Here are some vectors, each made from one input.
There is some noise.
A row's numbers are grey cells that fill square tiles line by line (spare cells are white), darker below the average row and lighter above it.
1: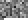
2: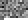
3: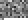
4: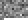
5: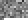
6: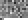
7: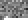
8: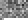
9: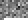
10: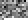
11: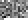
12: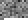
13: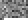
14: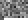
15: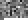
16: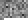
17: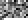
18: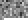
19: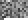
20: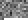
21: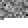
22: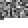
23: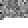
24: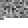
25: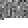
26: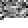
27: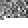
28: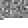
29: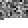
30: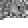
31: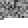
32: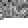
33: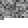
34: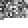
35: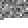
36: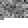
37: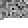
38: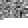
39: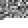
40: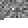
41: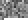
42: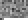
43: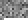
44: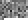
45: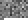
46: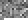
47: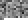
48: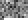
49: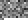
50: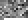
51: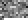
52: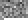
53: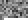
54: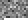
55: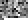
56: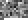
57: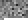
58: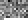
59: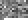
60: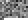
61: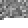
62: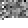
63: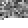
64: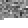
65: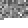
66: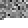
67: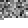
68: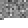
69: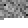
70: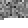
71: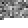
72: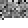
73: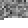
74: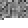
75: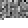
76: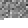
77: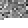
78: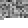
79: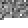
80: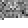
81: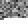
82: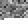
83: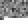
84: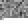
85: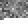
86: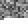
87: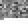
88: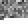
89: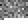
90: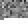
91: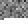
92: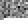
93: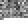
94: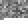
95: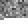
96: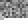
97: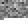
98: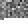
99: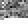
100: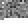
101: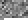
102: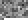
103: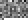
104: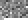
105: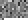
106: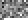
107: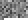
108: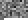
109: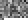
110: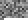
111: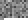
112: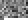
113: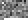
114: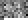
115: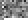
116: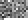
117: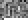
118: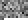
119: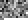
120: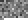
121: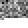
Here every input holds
a point on a 9-point line, together with either a point on an 8-point circle, or a fixed value.
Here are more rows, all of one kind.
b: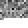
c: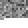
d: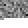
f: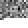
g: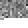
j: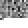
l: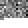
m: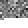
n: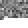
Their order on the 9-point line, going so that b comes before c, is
l, b, f, d, c, g, m, j, n.
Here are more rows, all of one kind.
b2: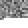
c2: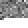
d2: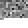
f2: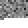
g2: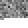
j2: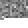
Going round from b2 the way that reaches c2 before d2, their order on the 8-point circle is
b2, c2, j2, d2, g2, f2.
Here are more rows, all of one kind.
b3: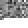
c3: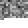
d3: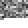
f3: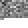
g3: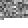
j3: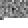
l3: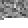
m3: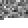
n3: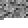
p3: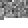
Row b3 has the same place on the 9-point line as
d3, g3 and n3.
